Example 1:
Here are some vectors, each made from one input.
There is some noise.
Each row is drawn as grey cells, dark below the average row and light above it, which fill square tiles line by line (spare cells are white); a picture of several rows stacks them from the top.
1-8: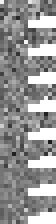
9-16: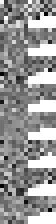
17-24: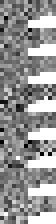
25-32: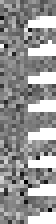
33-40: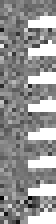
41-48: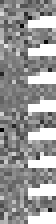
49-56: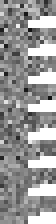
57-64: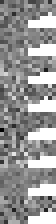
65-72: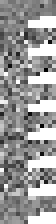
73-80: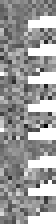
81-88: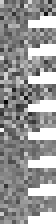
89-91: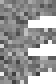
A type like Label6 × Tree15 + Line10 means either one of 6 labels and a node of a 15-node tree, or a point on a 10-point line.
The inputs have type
Label7 × (Tree9 + Unit) + Line6.
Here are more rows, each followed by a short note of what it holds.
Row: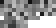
a point on a 6-point line
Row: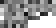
a point on a 6-point line
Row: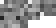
one of 7 labels and a node of a 9-node tree
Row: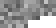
one of 7 labels and a node of a 9-node tree
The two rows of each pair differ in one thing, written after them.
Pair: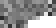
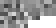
the label
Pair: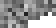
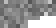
the label
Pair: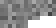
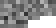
the label
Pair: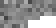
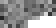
the label
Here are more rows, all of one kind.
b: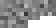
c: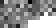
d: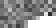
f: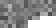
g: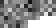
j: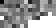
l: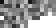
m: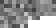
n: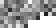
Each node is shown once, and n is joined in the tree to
b, d and l.
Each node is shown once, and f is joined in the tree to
l.
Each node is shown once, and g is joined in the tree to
d and m.
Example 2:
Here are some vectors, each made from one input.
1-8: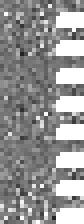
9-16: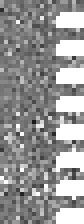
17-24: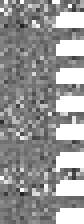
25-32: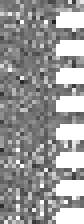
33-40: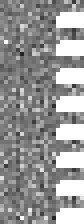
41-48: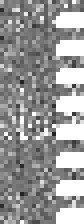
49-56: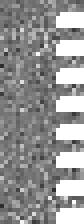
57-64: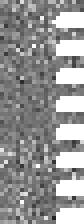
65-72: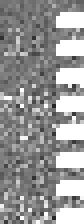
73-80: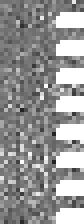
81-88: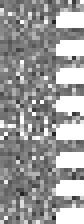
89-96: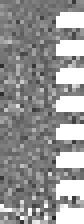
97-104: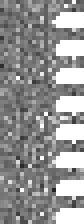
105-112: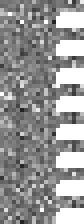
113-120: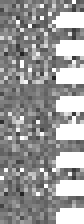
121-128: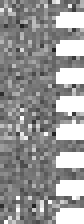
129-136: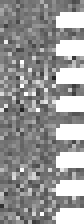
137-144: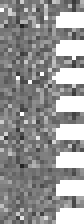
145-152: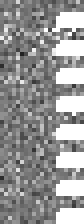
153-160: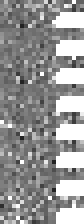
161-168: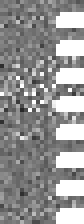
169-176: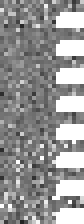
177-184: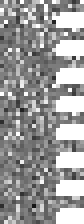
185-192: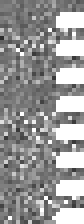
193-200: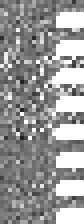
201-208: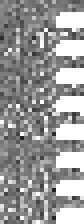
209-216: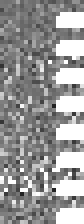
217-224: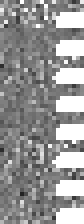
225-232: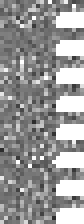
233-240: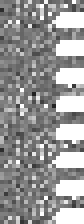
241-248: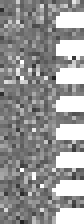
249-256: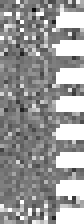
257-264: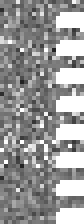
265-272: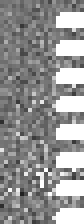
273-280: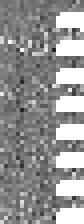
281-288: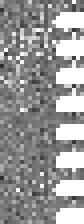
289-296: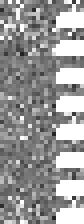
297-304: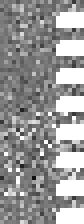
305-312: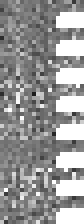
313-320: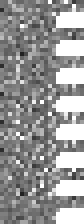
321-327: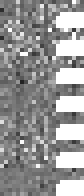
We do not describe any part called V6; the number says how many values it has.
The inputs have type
Bool × (Circle13 + Unit) × V6.
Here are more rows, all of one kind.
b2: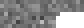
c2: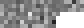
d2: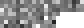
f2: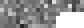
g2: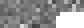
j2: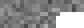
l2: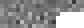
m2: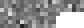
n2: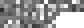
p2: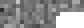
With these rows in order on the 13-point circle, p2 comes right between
b2 and d2.
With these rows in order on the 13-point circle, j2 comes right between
g2 and l2.
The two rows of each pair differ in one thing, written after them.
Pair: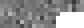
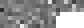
the value of V6
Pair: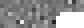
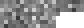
the value of V6
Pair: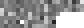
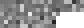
the value of V6
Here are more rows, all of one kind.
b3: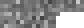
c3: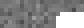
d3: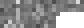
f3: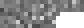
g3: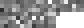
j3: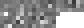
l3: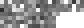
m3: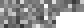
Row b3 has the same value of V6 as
f3 and j3.
